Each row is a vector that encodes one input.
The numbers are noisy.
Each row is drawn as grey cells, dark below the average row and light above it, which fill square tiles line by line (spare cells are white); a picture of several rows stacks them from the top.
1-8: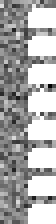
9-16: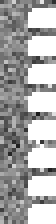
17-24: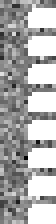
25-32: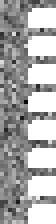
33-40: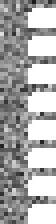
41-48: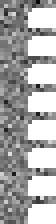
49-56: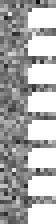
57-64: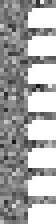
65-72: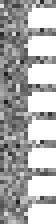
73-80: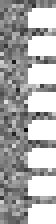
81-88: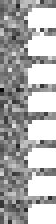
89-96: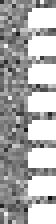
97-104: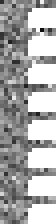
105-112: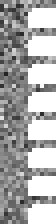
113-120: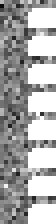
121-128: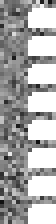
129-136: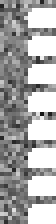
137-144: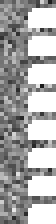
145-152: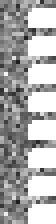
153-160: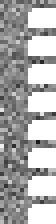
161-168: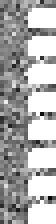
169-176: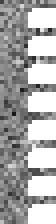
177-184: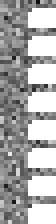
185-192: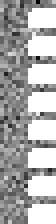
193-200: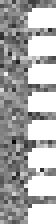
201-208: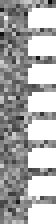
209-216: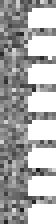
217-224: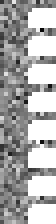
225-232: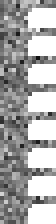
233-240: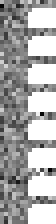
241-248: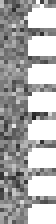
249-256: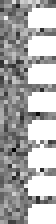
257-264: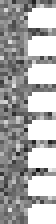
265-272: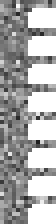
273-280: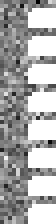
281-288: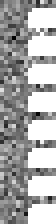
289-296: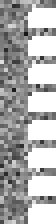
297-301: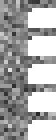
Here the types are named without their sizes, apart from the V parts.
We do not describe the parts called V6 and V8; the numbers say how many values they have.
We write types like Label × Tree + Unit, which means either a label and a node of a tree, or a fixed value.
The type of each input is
Label × ((Tree + Unit) × V6 + Unit) × V8.
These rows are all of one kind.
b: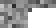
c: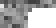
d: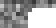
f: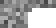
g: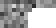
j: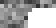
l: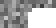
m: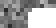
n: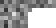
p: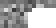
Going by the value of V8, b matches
f, l and n.
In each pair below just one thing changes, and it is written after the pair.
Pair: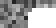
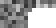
the value of V6
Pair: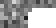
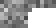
the value of V6
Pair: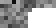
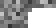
the label
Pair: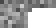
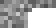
the node of the tree
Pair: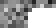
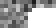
the label
